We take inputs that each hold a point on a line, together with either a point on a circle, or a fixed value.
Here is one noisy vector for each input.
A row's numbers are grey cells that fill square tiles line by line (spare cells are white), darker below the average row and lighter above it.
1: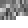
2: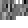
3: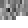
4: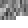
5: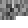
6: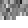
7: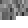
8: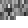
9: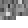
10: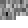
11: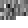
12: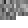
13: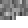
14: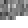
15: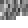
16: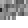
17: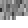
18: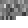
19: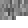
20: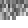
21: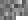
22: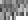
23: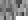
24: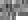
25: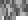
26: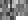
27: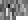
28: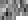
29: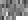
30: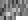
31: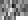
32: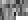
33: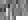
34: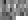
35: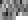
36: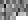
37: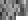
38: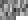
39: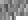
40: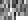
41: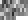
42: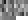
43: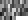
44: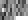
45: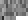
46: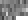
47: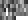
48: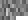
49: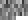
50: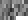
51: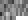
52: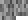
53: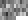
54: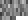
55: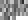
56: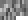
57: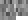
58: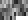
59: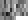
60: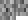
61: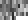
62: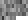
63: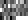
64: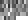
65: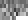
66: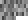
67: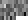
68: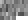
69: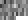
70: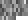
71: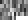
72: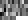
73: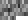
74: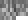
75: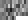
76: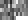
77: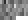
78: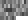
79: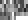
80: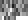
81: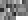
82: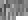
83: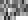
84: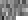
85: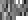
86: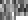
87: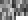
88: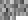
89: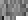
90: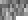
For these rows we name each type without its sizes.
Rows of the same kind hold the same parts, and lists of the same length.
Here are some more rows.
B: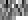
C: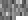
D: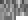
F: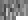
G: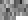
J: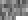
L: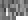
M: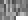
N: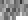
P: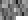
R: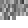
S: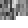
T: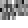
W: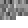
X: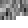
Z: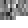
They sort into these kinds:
B, C, F, J, L, P, S, T, W, Z
D, G, M, N, R, X

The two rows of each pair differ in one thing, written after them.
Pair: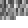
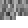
the place on the circle
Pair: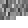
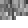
the place on the line
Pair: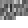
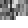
the place on the line
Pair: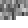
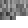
the place on the line
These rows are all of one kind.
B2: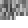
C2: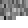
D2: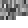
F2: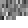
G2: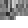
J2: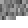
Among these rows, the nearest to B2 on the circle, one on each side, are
C2 and J2.
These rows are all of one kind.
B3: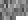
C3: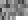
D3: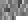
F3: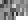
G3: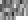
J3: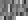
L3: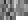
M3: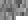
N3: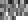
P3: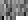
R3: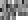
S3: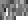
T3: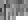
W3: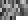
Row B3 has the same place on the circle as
C3, D3, G3 and T3.
